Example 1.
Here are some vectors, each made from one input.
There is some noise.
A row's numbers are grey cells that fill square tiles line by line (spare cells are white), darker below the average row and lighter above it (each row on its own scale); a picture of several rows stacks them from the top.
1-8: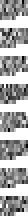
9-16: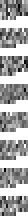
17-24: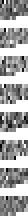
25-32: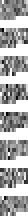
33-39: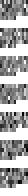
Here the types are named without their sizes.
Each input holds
a point on a line.
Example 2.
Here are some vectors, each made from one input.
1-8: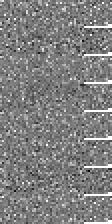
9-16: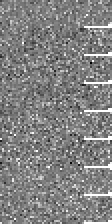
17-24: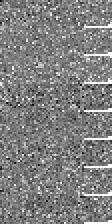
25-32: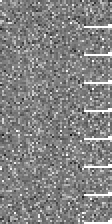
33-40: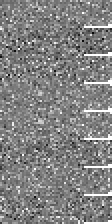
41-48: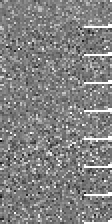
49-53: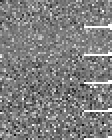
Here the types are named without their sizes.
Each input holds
a point on a line.
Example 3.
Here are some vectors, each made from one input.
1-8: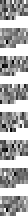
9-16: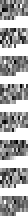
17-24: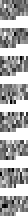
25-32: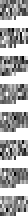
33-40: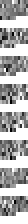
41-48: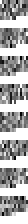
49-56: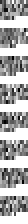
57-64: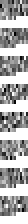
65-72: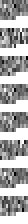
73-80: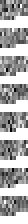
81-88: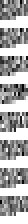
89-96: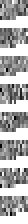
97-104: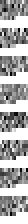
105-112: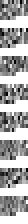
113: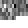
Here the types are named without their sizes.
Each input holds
a label.
